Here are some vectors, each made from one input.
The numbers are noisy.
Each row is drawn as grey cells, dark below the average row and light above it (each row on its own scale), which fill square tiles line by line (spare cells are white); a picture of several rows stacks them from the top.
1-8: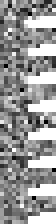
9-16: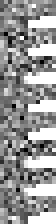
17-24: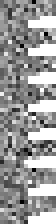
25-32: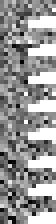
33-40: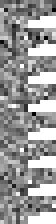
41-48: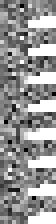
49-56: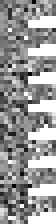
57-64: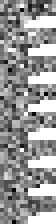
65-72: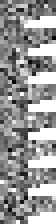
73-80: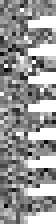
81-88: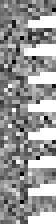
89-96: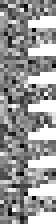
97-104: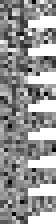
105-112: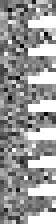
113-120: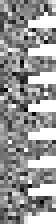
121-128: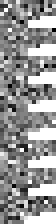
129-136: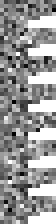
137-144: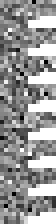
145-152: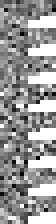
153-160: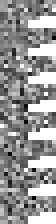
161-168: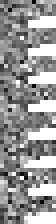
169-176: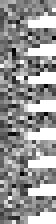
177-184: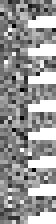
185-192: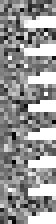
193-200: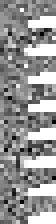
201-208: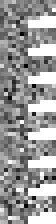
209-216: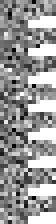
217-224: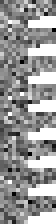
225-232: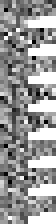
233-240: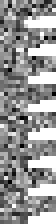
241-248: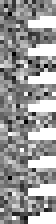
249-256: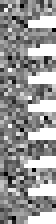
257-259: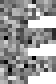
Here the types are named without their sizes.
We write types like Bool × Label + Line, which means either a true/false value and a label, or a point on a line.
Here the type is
Bool × Bool × Bool × Bool + (Circle + Unit) × Line.
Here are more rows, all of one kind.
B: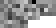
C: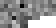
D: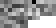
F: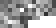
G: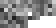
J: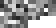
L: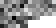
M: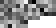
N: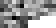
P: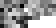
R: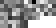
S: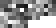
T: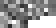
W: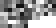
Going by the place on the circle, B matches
G, J, L and N.
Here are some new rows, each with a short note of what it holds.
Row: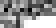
four true/false values
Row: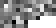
four true/false values
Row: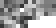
a point on a circle and a point on a line
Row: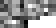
a point on a circle and a point on a line
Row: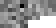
a point on a line
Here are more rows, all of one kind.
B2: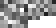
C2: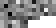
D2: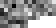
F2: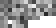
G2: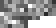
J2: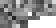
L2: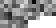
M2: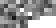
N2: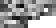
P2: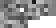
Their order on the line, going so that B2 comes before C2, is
N2, G2, B2, J2, M2, C2, P2, L2, F2, D2.
